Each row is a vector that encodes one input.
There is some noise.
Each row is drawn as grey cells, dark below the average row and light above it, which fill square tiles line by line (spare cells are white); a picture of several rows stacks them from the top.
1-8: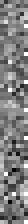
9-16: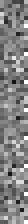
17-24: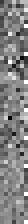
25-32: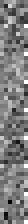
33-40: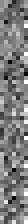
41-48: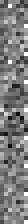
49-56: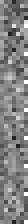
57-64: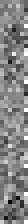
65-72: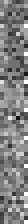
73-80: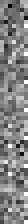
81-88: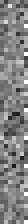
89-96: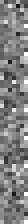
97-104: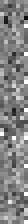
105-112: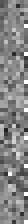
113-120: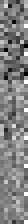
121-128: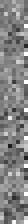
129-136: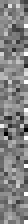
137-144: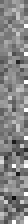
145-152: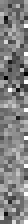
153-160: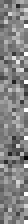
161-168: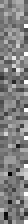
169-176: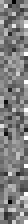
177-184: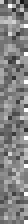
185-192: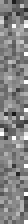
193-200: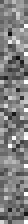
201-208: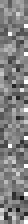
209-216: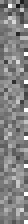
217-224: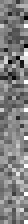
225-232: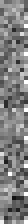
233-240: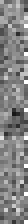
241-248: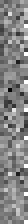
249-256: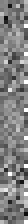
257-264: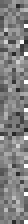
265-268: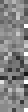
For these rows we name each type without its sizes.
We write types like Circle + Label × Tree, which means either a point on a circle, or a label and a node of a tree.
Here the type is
Bool × Circle + Line.
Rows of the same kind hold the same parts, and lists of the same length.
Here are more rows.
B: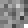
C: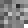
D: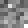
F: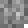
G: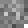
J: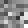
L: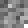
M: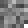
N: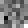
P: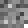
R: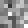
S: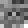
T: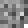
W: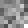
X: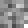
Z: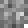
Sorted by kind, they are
B, C, D, F, G, J, L, M, P, R, T, W, X, Z
N, S

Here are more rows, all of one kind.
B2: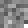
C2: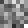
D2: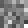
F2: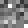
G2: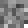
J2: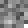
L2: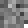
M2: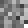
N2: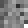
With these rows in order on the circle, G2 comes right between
B2 and N2.
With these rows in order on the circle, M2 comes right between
C2 and J2.
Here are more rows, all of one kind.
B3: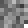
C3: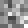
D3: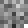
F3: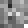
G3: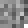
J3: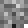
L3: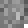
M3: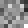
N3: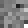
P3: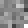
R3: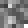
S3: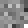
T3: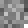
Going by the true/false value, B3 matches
N3 and R3.
